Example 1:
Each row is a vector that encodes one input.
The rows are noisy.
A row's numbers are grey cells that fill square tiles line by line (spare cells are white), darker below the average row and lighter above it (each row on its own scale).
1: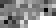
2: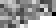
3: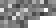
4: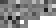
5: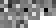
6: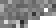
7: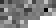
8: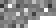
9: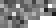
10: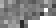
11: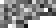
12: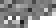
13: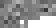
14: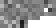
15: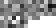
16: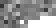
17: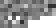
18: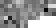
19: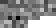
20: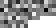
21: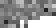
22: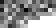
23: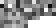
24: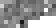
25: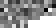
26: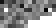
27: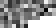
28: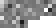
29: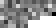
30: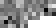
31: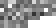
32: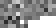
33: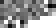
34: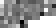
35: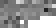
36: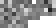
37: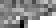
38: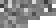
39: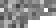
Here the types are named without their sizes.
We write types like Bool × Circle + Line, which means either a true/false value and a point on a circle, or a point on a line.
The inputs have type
Bool × Line × Line.
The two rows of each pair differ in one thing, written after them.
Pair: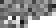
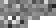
the place on one of the two lines
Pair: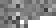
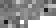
the place on one of the two lines
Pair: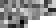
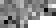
the true/false value
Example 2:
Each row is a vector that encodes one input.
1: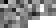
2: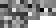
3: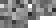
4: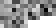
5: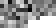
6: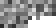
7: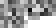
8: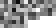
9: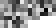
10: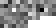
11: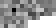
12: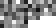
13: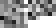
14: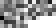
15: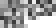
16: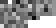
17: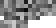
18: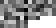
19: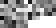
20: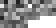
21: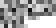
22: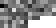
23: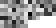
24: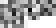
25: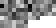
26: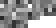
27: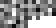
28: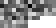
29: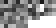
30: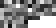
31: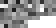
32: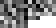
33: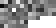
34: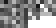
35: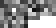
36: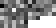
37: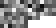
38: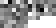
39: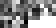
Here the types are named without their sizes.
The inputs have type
Bool × Label.
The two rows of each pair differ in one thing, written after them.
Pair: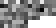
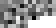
the true/false value
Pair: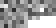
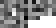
the true/false value
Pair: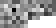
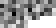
the label
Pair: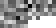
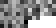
the label
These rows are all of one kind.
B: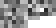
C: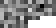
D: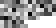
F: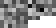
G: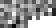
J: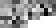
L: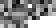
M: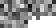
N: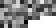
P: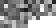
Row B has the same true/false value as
D, J and L.
